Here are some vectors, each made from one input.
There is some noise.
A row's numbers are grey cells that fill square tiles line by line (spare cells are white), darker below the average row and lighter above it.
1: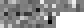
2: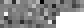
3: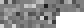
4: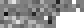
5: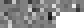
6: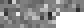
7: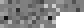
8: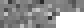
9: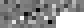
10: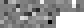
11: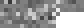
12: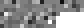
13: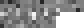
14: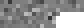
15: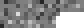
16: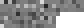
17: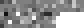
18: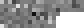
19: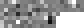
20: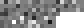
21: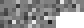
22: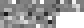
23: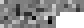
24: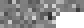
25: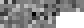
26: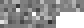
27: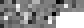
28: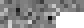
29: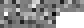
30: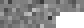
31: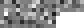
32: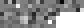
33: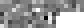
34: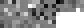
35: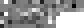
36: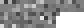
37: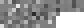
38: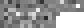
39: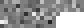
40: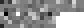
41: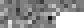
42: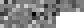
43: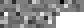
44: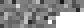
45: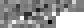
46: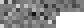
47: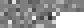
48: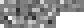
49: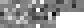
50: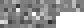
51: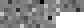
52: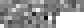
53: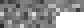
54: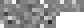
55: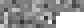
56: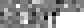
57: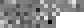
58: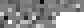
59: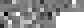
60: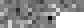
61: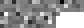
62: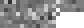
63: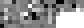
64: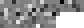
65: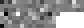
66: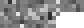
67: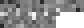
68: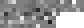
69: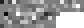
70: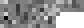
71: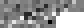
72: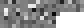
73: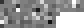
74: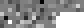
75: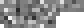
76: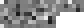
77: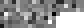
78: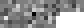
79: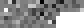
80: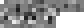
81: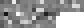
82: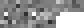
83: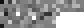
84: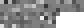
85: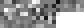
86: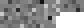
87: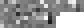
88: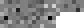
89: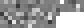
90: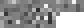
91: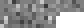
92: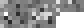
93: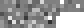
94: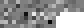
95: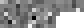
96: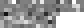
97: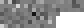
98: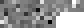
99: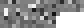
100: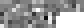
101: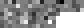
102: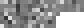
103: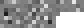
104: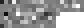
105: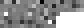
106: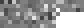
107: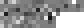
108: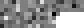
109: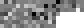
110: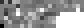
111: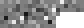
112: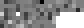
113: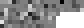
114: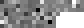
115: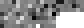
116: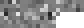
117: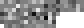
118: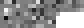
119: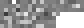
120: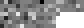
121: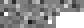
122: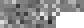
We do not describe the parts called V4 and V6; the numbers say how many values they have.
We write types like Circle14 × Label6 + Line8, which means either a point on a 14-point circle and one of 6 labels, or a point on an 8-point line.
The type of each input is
(Bool × Bool × Bool + Label5) × V4 × V6.
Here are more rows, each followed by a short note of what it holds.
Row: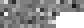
one of 5 labels, a value of V4 and a value of V6
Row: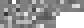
three true/false values, a value of V4 and a value of V6
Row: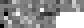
three true/false values, a value of V4 and a value of V6
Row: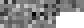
one of 5 labels, a value of V4 and a value of V6
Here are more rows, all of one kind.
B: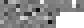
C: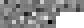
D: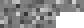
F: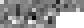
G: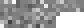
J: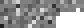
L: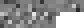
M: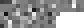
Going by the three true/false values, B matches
D and J.
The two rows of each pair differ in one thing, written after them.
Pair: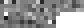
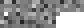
the value of V6
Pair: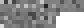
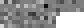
the value of V4
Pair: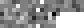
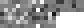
the value of V4
